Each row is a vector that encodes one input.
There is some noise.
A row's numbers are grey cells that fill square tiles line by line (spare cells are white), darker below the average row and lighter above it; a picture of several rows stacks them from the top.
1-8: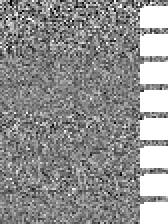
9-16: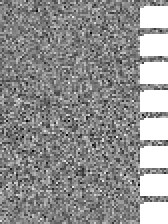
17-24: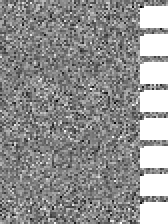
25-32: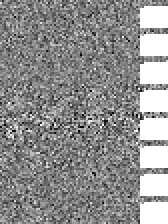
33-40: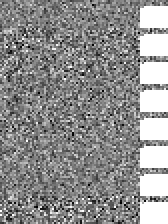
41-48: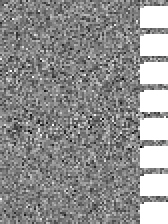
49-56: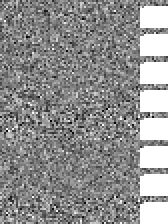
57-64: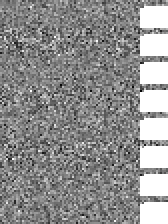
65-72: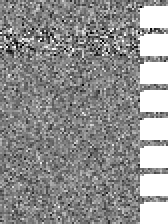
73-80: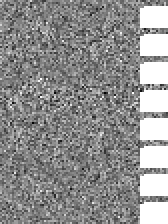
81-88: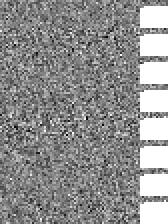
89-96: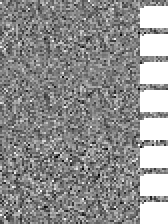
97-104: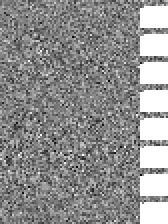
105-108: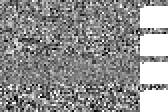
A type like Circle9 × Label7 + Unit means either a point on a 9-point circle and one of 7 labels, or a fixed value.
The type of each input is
Line5 + Line7 + Tree11.
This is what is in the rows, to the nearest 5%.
About 25% of them hold a point on a 5-point line. About 30% of them hold a point on a 7-point line. The rest hold a node of an 11-node tree.
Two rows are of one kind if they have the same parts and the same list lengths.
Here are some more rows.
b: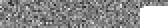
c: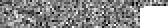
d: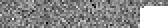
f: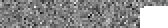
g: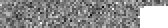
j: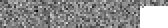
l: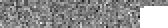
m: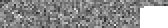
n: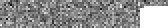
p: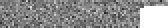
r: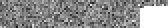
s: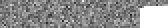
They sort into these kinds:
b, f, g, l, n
c, d, j, m
p, r, s

